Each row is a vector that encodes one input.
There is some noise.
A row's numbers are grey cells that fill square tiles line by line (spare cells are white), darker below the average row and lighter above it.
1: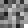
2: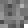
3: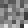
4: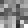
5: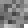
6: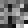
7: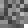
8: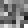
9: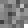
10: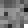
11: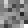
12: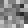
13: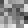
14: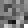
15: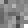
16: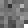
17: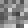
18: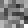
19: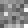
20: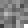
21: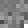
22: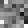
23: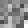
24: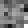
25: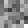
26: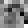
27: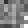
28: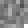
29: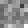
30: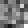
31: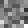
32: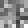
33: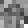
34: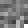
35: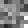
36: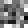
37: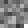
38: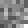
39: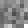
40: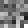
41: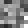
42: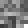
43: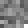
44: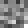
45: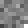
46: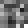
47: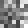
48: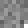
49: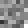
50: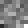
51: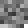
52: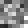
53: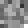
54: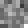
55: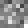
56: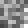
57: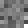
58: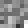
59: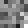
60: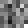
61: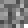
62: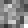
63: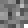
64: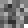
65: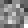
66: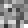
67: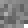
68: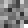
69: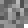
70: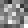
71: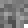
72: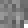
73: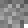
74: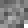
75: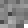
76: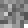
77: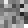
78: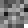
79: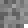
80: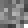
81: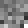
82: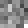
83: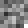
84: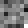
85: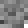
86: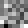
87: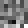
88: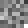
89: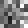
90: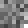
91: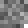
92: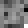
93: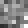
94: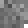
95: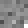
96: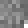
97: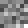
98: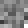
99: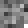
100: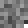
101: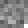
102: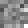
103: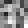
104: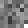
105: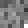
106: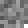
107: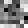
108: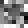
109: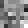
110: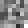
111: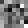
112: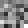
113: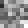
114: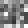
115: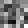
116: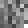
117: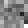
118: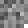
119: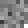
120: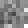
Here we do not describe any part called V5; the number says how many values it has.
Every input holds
either a point on each of two 3-point lines, or a list of up to two items, each a true/false value and a value of V5.
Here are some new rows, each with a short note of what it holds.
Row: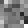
a point on each of two 3-point lines
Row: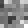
the empty list
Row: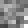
a list of two items
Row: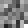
a point on each of two 3-point lines
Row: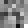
a list of two items
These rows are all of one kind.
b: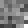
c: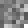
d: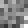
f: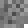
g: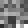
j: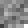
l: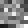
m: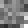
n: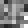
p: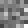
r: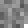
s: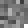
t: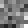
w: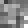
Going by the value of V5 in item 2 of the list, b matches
p, s and w.
